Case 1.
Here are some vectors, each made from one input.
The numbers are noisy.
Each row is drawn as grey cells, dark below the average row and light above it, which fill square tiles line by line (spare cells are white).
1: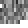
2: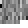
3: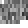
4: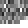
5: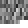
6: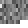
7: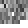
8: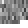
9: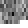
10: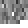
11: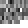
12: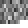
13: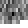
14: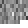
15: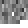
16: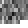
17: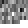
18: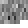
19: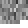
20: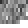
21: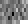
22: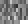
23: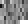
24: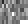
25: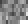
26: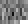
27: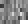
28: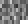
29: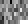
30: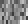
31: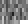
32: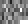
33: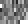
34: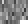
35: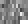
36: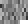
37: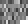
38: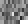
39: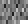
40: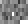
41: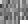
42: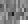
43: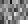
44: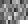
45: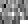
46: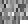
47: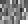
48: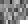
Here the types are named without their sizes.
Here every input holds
a list of points on a circle.
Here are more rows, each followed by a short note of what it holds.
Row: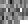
the empty list
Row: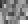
a list of one item
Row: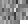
a list of one item
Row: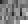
a list of one item
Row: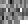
the empty list
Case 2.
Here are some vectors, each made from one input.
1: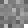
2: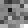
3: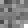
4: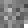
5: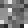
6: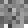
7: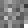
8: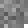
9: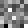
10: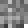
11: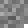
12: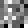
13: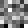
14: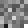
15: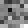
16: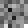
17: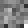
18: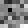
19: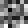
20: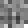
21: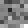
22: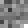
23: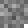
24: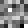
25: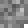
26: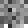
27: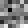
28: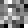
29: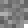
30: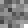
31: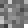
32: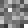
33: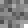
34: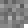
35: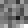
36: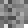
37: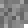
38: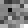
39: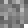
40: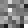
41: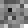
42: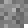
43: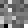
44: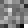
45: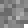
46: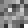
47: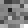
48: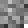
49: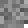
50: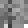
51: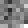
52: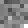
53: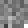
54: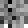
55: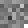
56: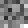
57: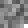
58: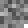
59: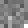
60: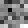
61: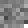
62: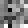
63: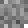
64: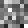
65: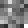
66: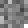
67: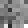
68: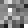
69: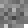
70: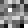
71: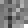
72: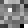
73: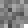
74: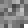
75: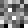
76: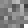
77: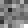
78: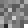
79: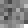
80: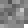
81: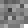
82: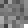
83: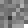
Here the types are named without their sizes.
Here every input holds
three true/false values, together with either a point on a circle, or a fixed value.
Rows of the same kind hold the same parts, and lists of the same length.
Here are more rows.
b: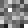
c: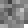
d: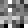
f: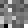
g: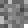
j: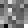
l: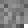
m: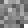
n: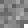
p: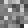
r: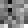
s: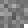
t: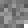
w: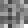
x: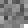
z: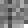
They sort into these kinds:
b, c, d, f, g, n, r, x
j, l, m, p, s, t, w, z

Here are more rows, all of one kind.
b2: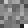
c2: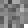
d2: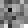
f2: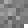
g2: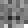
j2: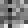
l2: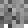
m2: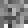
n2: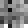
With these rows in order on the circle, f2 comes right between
b2 and m2.
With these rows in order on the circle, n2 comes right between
c2 and d2.
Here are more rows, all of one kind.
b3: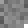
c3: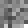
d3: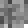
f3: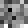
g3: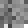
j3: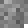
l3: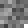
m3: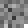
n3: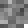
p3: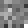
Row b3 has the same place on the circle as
c3, d3, f3 and g3.
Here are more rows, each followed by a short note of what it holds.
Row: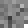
a point on a circle and three true/false values
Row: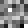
three true/false values
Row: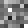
a point on a circle and three true/false values
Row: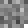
a point on a circle and three true/false values
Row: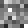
a point on a circle and three true/false values
